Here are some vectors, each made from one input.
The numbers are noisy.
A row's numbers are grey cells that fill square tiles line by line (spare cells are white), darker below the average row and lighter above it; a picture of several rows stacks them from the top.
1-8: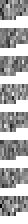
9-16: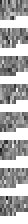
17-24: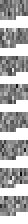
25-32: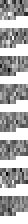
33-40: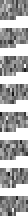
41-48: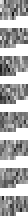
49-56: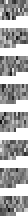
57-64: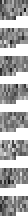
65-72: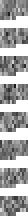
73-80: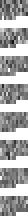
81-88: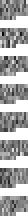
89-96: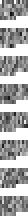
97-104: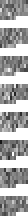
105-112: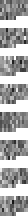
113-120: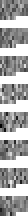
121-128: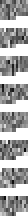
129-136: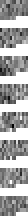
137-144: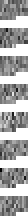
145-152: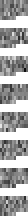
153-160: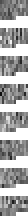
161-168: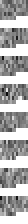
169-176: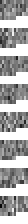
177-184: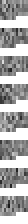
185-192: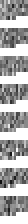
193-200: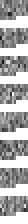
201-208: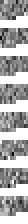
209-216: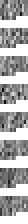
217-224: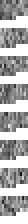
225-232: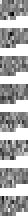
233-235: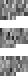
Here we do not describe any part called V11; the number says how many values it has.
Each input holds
one of 10 labels and a point on a 6-point line, together with either a point on a 7-point line, or a value of V11.
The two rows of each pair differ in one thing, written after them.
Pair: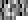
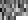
the value of V11
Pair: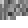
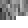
the place on the 6-point line
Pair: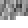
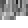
the place on the 6-point line
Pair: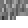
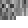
the label
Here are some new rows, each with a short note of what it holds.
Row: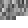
one of 10 labels, a point on a 6-point line and a value of V11
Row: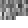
one of 10 labels, a point on a 6-point line and a point on a 7-point line
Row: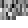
one of 10 labels, a point on a 6-point line and a point on a 7-point line
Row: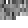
one of 10 labels, a point on a 6-point line and a value of V11
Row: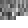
one of 10 labels, a point on a 6-point line and a value of V11
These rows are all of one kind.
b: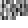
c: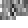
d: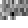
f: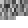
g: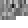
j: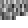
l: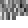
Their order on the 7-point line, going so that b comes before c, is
l, b, g, j, d, c, f.
